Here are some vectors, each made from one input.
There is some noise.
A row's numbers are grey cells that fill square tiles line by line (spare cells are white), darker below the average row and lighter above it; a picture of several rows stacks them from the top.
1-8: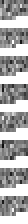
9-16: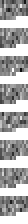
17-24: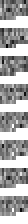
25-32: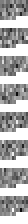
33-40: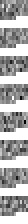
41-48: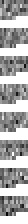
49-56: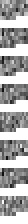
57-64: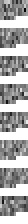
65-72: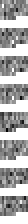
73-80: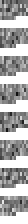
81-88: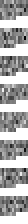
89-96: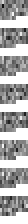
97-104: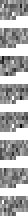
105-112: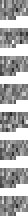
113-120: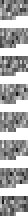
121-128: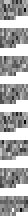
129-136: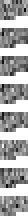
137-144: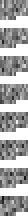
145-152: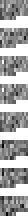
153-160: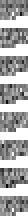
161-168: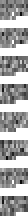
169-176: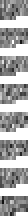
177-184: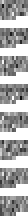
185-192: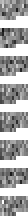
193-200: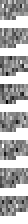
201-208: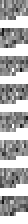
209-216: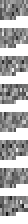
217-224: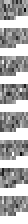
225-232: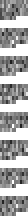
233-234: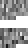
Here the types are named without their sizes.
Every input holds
either a point on a circle, or a list of points on a line.
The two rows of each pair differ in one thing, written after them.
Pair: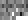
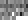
the place on the line in item 1 of the list
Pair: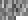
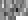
the place on the line in item 2 of the list
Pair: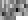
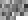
the place on the line in item 1 of the list
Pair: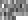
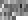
the place on the line in item 1 of the list
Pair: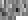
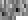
the place on the line in item 2 of the list
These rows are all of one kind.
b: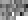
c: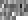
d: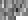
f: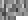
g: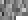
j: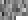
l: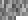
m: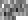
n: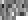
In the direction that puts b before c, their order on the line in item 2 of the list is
b, n, j, g, f, l, c, d, m.
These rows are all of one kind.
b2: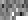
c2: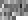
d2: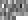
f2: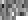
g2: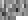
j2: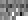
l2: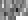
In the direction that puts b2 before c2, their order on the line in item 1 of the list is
f2, b2, j2, c2, d2, g2, l2.
